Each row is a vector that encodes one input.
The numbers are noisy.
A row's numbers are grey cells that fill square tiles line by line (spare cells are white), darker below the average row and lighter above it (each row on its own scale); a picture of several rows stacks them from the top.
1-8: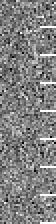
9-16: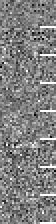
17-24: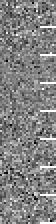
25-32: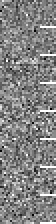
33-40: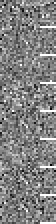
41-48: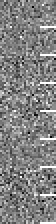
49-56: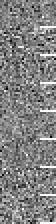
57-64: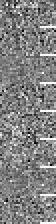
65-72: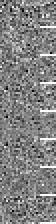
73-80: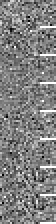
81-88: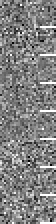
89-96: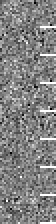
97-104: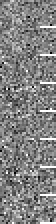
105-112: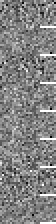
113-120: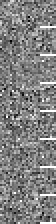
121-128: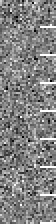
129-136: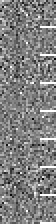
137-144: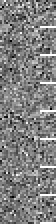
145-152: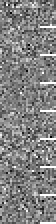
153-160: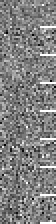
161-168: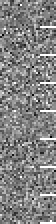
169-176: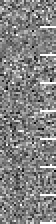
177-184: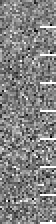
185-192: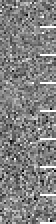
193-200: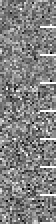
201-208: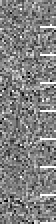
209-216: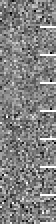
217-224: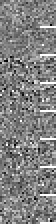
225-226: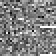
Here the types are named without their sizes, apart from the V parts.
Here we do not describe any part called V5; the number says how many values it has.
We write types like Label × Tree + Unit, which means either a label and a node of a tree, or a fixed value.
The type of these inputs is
Bool × Bool × Bool × List(V5) + List(Line).
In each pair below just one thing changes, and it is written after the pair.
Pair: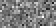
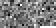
one of the three true/false values
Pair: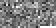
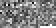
the value of V5 in item 1 of the list
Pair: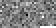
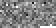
one of the three true/false values
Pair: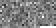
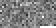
the value of V5 in item 2 of the list
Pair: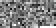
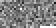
one of the three true/false values
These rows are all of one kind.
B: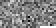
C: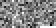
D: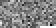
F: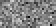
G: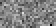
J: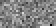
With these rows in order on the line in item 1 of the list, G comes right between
C and J.
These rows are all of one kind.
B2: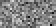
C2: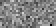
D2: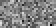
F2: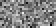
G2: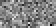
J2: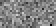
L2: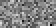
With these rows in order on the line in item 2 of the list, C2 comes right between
D2 and J2.
